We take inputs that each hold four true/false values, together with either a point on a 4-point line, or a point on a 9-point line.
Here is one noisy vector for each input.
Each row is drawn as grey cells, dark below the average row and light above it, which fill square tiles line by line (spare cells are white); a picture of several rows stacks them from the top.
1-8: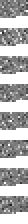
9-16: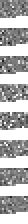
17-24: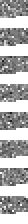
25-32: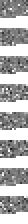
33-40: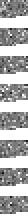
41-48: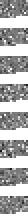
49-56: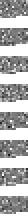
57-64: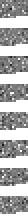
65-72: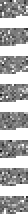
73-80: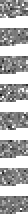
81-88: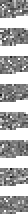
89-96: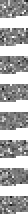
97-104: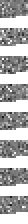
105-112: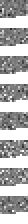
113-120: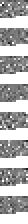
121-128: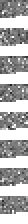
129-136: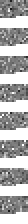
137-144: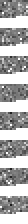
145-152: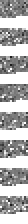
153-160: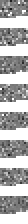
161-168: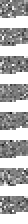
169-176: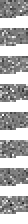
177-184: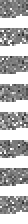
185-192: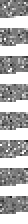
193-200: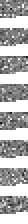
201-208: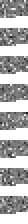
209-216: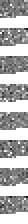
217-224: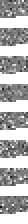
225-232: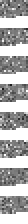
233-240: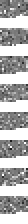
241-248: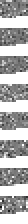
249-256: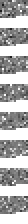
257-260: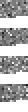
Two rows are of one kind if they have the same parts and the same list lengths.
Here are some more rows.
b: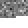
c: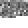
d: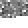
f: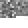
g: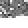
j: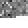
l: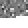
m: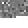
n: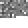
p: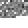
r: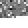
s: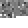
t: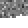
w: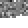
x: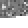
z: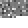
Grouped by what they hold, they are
b, j, m, p, r, t, w, x
c, d, f, g, l, n, s, z

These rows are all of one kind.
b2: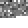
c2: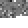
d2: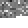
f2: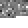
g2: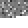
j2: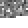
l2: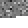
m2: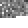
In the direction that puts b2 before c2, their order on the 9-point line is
f2, g2, m2, j2, l2, d2, b2, c2.
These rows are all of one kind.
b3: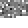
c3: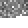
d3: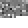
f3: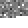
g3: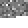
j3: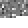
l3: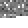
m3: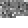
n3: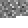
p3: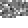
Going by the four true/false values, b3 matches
d3 and j3.
